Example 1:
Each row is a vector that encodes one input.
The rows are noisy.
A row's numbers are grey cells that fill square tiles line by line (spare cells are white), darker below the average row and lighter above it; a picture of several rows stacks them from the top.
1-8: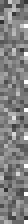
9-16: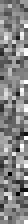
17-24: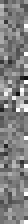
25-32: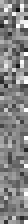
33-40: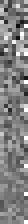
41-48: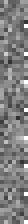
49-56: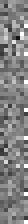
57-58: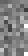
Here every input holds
either a fixed value, or a point on a 3-point line and a point on a 10-point line.
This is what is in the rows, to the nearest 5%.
About 15% of them hold a fixed value. The rest hold a point on a 3-point line and a point on a 10-point line.
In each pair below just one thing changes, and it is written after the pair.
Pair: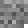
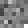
the place on the 10-point line
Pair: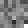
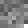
the place on the 3-point line
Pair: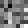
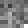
the place on the 10-point line
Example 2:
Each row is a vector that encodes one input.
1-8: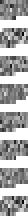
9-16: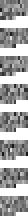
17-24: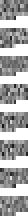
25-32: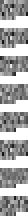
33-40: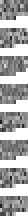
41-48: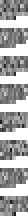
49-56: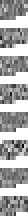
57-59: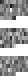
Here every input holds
either a fixed value, or a node of a 9-node tree.
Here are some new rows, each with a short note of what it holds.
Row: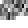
a fixed value
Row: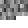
a node of a 9-node tree
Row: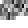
a fixed value
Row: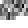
a fixed value
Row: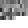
a node of a 9-node tree
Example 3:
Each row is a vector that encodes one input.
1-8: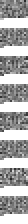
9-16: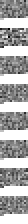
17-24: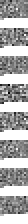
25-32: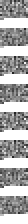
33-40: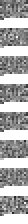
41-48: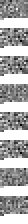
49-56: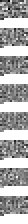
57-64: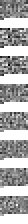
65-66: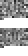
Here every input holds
a point on an 8-point line.
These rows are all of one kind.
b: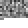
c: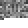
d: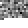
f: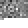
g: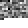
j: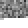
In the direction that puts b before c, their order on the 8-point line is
g, d, b, f, j, c.
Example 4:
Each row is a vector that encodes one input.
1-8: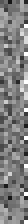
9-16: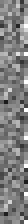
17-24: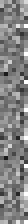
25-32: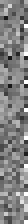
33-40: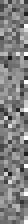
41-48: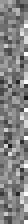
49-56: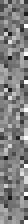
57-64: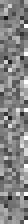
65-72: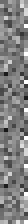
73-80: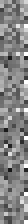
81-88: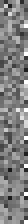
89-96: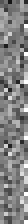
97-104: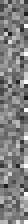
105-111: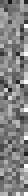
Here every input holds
a point on an 8-point line.
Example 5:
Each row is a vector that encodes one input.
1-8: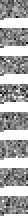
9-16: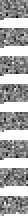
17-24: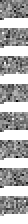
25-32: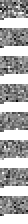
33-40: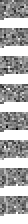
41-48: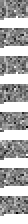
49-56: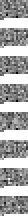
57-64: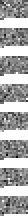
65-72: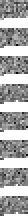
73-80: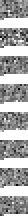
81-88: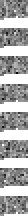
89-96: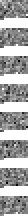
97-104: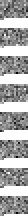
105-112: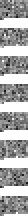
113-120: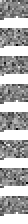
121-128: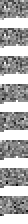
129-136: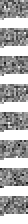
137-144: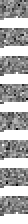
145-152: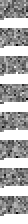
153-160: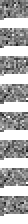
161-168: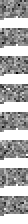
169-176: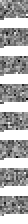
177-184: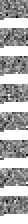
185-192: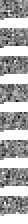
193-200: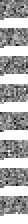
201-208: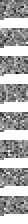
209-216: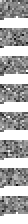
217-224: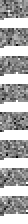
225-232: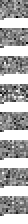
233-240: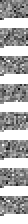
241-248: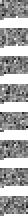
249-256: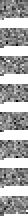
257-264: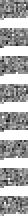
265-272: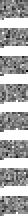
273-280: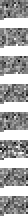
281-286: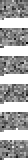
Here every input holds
either a point on a 20-point circle, or a fixed value.
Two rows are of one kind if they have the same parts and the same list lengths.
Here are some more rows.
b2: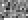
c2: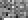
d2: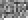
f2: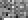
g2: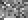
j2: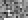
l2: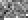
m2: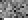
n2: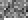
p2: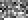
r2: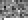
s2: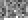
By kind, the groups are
b2, c2, d2, f2, g2, j2, l2, m2, n2, r2, s2
p2

